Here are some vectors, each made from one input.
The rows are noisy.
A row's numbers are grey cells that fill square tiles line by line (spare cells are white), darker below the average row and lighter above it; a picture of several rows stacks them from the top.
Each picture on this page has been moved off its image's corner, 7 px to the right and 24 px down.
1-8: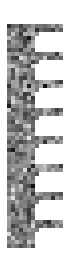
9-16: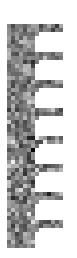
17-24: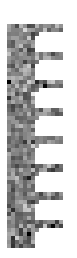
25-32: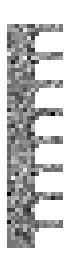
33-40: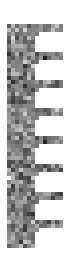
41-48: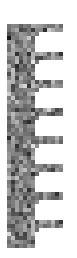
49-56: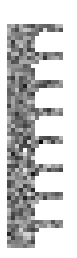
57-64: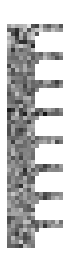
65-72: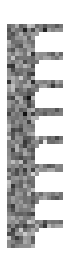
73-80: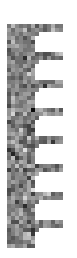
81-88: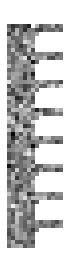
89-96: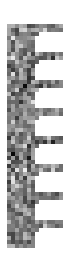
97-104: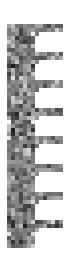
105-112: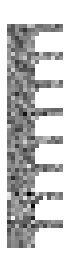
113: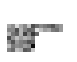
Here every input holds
four true/false values, together with either one of 5 labels, or a node of an 8-node tree.
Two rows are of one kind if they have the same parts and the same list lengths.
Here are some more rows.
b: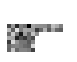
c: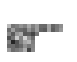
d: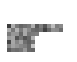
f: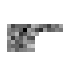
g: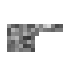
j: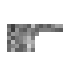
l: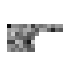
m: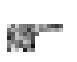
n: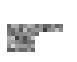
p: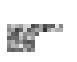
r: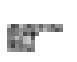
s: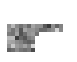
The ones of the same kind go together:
b, d, f, j, n, p, s
c, g, l, m, r

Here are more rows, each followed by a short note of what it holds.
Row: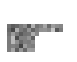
a node of an 8-node tree and four true/false values
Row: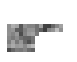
a node of an 8-node tree and four true/false values
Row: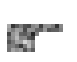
one of 5 labels and four true/false values
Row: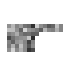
one of 5 labels and four true/false values
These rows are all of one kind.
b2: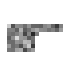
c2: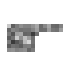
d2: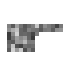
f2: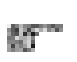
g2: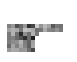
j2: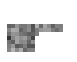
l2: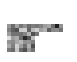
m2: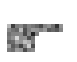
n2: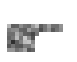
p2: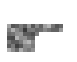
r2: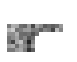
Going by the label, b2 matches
f2, m2 and p2.
